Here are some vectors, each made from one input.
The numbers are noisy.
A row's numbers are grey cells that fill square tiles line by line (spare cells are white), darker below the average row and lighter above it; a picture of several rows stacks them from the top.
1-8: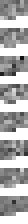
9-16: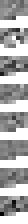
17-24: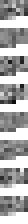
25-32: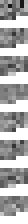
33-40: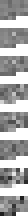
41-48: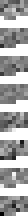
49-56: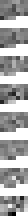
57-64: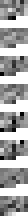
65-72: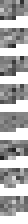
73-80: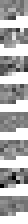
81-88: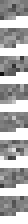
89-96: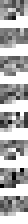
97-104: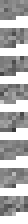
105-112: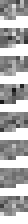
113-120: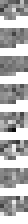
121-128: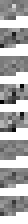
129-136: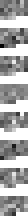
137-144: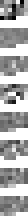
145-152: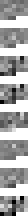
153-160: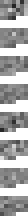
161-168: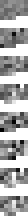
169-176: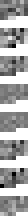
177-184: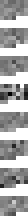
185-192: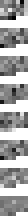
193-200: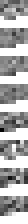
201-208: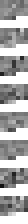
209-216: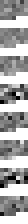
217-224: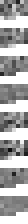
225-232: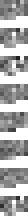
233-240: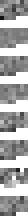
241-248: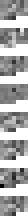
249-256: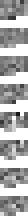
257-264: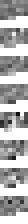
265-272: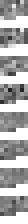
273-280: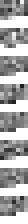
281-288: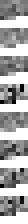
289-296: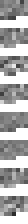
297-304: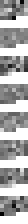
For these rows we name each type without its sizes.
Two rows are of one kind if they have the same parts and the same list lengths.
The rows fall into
2 kinds.
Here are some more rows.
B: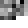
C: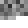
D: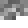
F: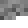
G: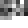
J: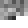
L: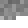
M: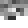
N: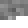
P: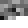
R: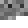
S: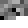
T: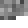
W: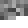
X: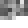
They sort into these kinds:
B, D, F, G, J, L, M, N, P, S, T, W, X
C, R

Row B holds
four true/false values.
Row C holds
a fixed value.
